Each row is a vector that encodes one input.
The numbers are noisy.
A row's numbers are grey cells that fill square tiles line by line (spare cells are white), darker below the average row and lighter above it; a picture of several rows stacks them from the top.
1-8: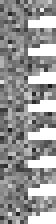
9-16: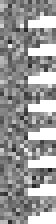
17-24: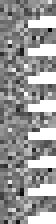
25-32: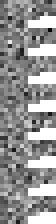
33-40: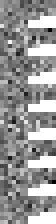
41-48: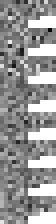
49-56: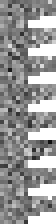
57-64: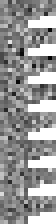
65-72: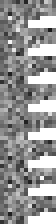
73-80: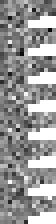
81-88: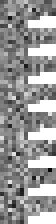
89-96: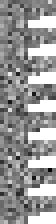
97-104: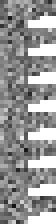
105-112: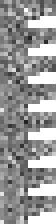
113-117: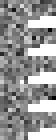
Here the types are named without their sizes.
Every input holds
a point on a line, together with either a point on a line, or a node of a tree.
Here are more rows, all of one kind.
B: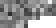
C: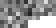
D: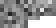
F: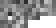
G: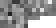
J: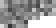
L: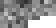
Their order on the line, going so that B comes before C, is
D, B, G, F, L, C, J.
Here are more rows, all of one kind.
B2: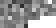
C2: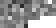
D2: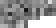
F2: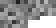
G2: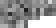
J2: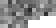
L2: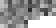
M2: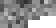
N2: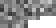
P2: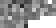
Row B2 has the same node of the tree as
C2, M2 and P2.
